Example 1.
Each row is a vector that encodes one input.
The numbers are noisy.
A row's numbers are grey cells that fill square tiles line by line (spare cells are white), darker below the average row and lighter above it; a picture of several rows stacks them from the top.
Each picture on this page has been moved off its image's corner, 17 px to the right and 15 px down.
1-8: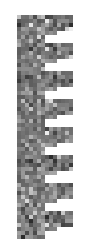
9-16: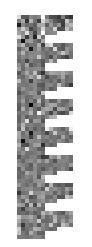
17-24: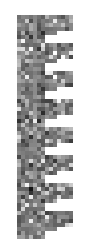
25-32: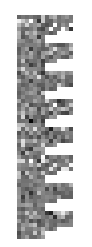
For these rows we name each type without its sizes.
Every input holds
a point on each of two lines.
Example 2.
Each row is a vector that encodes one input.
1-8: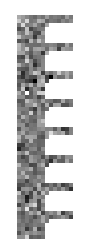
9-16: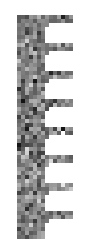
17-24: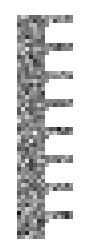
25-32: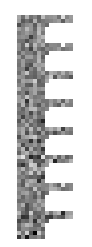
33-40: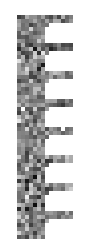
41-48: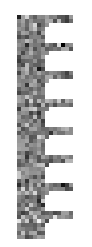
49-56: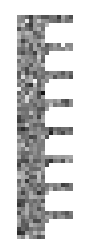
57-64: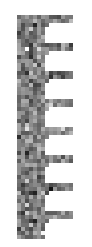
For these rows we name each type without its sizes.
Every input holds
either a fixed value, or three true/false values.
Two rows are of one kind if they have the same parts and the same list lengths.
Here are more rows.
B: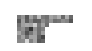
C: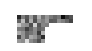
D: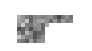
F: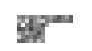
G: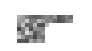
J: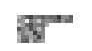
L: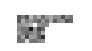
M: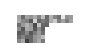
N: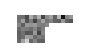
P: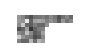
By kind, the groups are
B, C, L, M, N
D, F, G, J, P

